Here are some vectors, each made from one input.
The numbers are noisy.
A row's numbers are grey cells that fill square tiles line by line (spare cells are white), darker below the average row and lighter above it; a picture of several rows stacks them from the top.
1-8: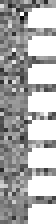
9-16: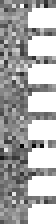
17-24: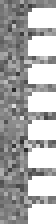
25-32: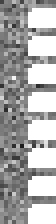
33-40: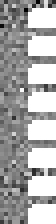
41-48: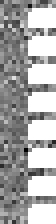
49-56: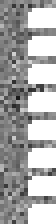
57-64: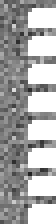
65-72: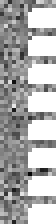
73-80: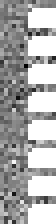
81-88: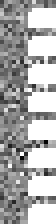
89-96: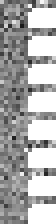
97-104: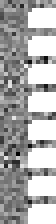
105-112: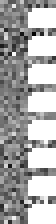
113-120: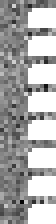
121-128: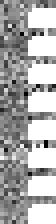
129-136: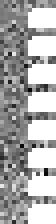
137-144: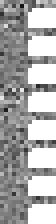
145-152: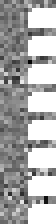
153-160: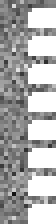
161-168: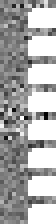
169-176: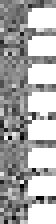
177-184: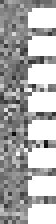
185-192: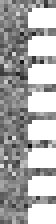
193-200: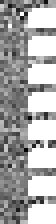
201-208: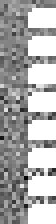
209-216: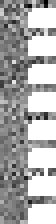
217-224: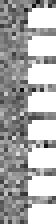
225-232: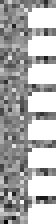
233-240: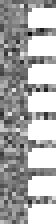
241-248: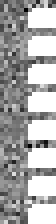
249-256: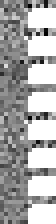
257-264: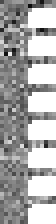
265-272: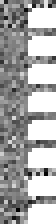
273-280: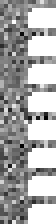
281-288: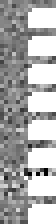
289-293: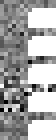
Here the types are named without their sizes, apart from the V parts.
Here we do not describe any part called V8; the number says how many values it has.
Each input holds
a list of items, each a true/false value and a value of V8.
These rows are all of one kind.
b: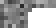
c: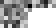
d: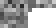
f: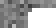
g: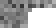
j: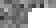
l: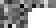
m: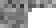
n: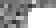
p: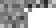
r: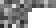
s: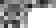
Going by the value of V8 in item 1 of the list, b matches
d, g, m and n.
